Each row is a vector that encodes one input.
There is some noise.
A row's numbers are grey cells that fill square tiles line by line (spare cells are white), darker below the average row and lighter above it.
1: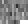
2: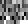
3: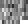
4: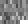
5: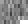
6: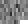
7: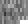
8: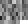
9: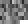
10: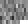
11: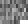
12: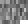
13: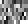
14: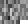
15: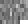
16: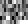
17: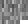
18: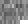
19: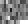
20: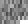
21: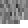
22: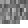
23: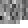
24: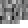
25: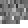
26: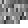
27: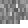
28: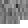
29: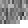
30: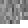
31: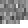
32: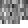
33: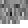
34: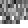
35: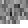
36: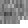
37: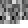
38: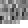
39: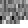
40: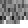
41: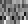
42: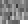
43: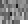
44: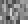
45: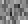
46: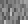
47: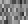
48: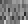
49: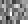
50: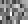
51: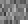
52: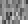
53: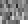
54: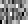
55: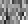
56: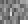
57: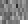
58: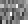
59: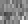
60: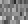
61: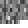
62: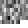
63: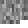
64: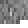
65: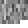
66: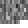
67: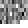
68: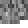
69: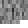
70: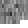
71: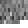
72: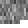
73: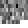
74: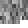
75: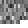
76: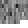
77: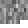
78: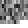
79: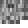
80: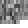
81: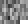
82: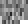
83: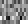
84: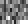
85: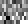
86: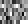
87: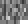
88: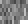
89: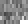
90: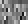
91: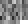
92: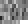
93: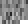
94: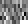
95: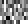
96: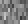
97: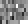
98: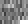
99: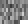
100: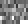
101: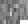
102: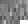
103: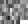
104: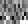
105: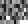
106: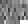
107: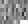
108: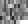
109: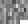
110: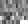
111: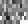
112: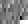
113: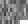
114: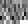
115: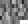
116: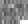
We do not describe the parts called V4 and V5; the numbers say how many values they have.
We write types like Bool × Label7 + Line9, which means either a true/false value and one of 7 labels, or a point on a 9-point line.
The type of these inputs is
(Bool × V5 + V4) × Circle6.
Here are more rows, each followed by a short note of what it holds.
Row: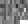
a point on a 6-point circle, a true/false value and a value of V5
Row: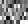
a point on a 6-point circle, a true/false value and a value of V5
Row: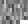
a point on a 6-point circle, a true/false value and a value of V5
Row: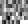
a point on a 6-point circle and a value of V4
